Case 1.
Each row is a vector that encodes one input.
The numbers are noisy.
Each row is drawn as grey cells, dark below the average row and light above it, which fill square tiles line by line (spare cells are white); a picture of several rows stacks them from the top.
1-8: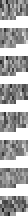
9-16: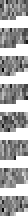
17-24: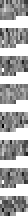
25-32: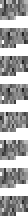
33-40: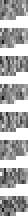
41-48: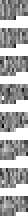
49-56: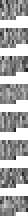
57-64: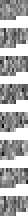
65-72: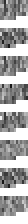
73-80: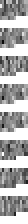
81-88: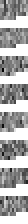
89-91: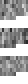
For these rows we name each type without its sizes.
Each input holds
a point on a line and a true/false value.
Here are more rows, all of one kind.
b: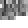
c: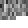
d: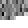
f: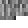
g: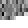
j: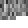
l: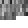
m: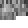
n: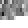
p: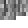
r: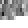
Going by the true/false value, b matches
f, l and p.
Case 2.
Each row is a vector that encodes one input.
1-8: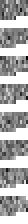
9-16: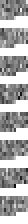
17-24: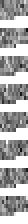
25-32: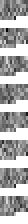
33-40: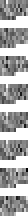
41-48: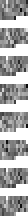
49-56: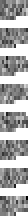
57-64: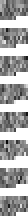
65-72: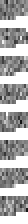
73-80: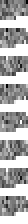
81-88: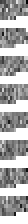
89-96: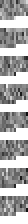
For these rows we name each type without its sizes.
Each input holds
a point on each of two lines and a true/false value.
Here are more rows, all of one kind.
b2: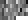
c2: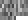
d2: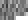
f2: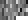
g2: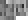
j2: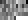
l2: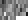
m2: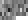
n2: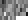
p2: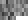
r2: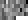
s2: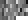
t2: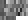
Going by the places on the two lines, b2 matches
f2, l2, n2 and s2.
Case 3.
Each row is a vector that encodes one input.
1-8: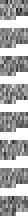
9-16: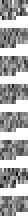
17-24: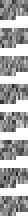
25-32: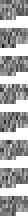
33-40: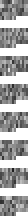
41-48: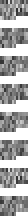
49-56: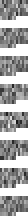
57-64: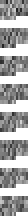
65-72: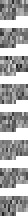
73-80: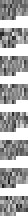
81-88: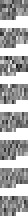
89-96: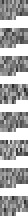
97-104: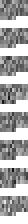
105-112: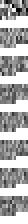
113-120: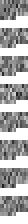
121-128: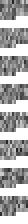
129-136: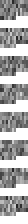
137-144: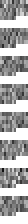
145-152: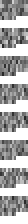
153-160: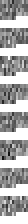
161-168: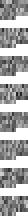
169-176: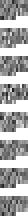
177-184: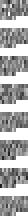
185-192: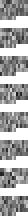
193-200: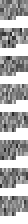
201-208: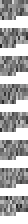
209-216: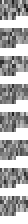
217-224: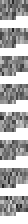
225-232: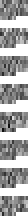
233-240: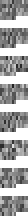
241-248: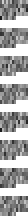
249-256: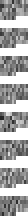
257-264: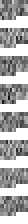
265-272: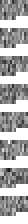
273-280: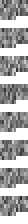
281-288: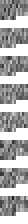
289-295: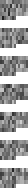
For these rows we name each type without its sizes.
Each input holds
a true/false value, together with either a point on a circle, or a fixed value.
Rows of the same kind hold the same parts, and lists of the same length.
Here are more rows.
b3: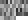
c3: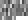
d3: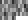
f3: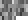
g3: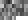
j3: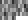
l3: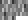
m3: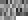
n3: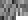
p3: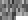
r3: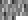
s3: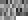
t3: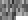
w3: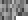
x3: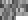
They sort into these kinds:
b3, d3, j3, l3, m3, r3, s3
c3, f3, g3, n3, p3, t3, w3, x3

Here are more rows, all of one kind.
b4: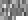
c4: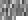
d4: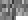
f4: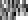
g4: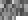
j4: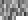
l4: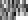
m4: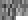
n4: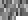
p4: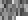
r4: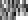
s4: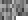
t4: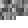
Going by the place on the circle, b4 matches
f4, j4, l4 and r4.
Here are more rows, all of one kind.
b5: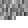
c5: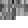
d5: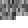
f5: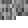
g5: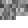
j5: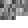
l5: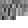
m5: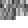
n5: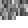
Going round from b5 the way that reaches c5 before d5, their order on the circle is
b5, m5, c5, d5, n5, l5, f5, j5, g5.
